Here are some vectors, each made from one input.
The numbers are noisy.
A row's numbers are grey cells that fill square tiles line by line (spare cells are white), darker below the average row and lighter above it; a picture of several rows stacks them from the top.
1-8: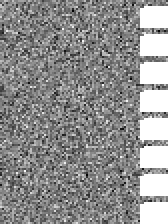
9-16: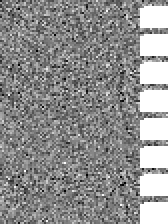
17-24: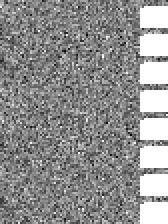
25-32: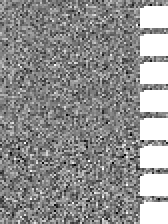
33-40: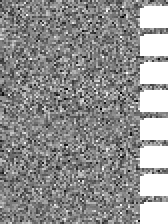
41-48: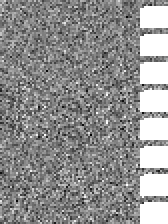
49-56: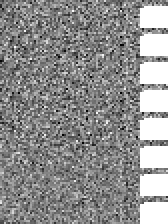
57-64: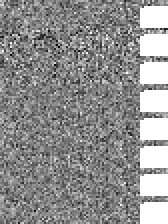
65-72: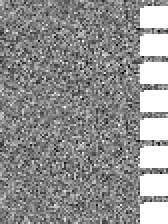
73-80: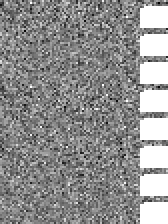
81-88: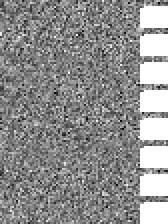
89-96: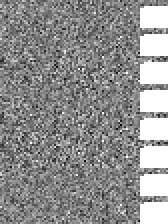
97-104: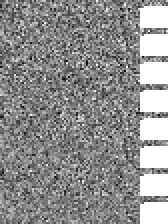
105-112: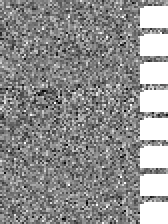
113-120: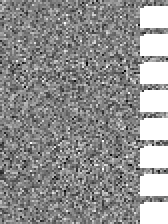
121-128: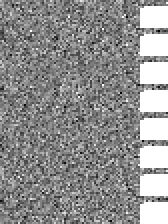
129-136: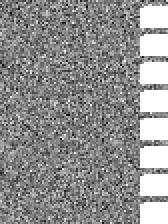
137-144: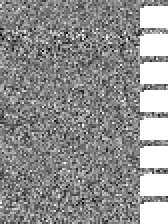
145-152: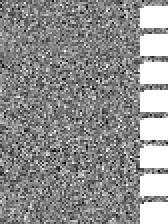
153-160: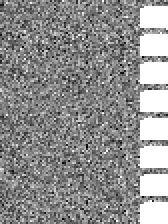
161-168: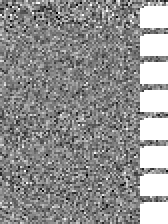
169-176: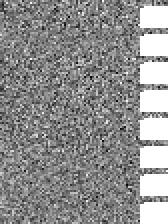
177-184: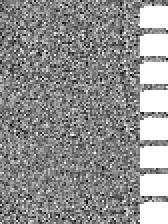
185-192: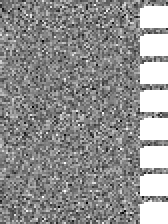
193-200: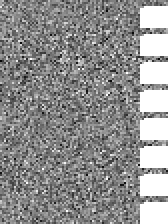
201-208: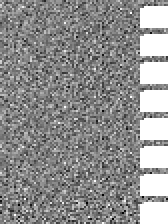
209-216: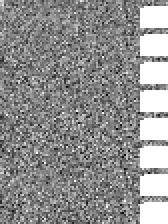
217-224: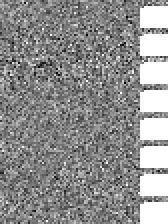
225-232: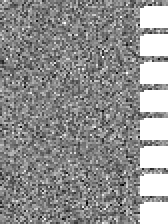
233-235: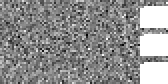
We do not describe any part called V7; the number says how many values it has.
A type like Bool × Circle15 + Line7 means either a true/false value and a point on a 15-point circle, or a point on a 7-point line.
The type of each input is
Bool × V7 + List2(Line8) + Tree9.
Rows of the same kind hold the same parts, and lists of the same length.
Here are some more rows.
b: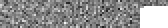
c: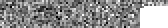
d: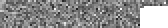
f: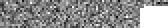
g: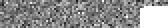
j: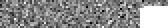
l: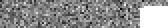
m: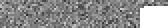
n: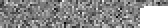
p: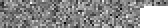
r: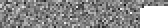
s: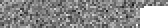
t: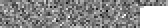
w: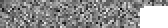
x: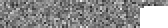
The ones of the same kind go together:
b, t
c
d, m, r, s, x
f, g, n, p
j, l, w

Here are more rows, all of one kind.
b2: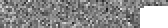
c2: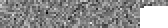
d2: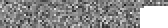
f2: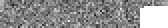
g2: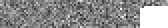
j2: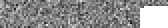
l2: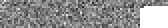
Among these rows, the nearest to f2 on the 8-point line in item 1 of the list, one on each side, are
g2 and j2.
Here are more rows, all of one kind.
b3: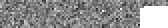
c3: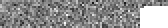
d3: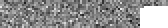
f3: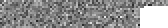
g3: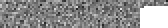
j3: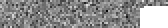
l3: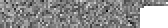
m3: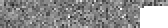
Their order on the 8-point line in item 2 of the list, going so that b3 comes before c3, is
b3, d3, f3, c3, g3, l3, j3, m3.
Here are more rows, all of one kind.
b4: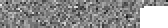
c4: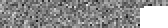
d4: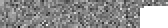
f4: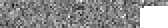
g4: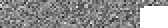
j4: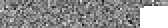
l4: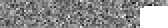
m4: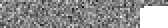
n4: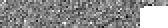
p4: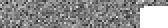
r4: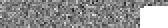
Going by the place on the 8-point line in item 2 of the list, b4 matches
d4, m4 and r4.
